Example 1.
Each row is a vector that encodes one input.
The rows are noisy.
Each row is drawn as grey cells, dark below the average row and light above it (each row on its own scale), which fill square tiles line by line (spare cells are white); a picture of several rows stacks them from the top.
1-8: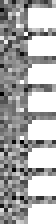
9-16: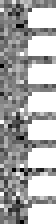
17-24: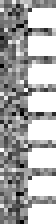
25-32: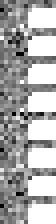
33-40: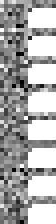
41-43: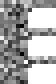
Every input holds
either a point on a 3-point line and a point on a 4-point line, or a point on a 5-point line.
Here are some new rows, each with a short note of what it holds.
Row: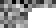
a point on a 3-point line and a point on a 4-point line
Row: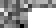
a point on a 5-point line
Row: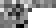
a point on a 5-point line
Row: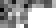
a point on a 3-point line and a point on a 4-point line
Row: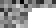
a point on a 3-point line and a point on a 4-point line
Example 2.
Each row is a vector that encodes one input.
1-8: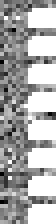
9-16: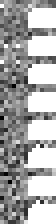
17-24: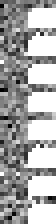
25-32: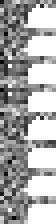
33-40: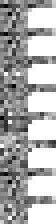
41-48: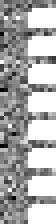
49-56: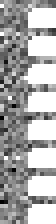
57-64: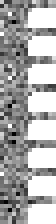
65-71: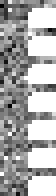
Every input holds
either one of 10 labels, or a point on each of two 3-point lines.
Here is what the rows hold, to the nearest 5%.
About 75% of them hold one of 10 labels. The rest hold a point on each of two 3-point lines.
